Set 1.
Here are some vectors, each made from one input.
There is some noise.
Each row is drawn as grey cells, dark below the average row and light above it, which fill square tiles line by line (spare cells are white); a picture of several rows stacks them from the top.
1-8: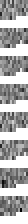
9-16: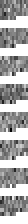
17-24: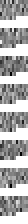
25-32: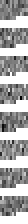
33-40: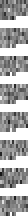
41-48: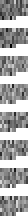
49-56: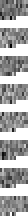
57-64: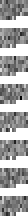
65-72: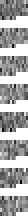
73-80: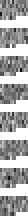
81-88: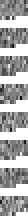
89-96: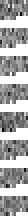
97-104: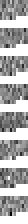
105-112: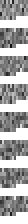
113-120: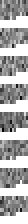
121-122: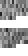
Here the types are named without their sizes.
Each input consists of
a point on a line, together with either a fixed value, or four true/false values.
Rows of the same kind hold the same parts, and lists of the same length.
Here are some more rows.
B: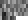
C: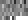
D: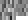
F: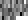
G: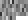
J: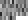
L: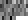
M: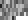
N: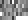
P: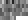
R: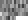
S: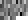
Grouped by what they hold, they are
B, C, F, L, M, N, P, R, S
D, G, J

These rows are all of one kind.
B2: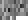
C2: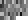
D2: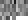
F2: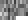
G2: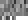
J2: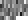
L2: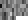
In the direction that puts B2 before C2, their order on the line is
L2, J2, B2, G2, C2, D2, F2.
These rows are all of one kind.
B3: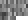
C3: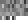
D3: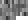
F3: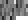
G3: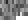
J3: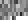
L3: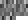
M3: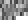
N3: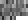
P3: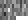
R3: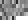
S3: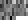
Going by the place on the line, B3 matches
J3, L3 and N3.
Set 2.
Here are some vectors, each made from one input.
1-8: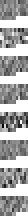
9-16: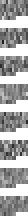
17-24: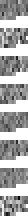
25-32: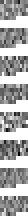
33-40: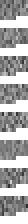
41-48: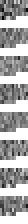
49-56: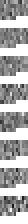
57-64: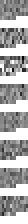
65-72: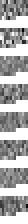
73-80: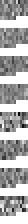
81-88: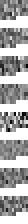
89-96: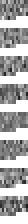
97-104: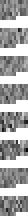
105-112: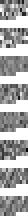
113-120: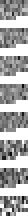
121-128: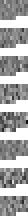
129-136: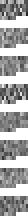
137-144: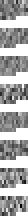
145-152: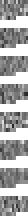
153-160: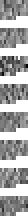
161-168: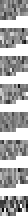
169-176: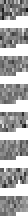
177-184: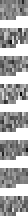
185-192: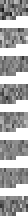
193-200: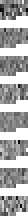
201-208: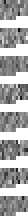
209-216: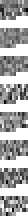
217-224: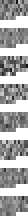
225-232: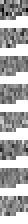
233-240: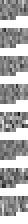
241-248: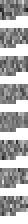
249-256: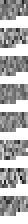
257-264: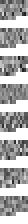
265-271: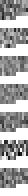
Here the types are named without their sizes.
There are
2 kinds of row.
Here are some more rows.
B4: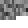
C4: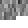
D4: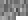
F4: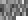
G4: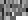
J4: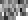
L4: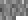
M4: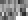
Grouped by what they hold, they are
B4, C4, G4, J4, M4
D4, F4, L4

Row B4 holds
a point on a circle and a point on a line.
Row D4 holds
a point on a line.
